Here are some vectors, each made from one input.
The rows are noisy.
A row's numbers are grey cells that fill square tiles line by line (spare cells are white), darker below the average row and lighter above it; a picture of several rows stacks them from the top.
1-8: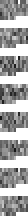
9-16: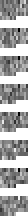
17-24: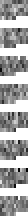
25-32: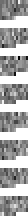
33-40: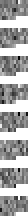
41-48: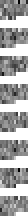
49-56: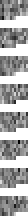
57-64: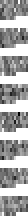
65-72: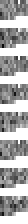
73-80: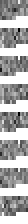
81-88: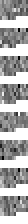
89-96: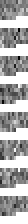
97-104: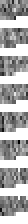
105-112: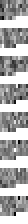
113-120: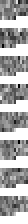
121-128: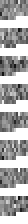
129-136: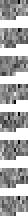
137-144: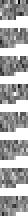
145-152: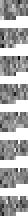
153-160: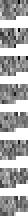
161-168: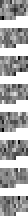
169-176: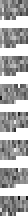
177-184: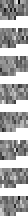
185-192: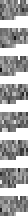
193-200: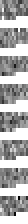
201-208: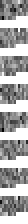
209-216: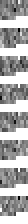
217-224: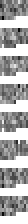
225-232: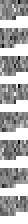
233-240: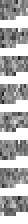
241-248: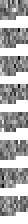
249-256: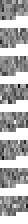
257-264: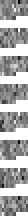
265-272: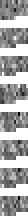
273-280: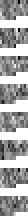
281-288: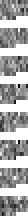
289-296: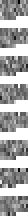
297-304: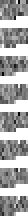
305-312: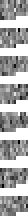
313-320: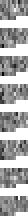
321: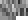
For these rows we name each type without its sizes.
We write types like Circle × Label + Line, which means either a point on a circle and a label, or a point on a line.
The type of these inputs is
Bool × Bool × Bool × Bool × Bool × Line × (Tree + Unit).
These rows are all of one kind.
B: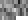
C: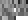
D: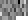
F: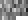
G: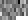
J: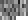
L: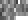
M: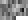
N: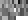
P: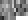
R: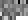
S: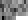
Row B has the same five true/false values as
F and N.
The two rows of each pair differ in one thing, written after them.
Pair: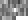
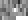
the place on the line
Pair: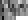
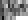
one of the five true/false values
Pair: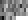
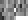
one of the five true/false values
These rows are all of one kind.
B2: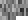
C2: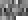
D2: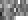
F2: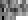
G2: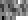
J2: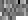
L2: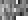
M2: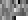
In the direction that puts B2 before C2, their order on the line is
M2, F2, J2, B2, L2, C2, D2, G2.
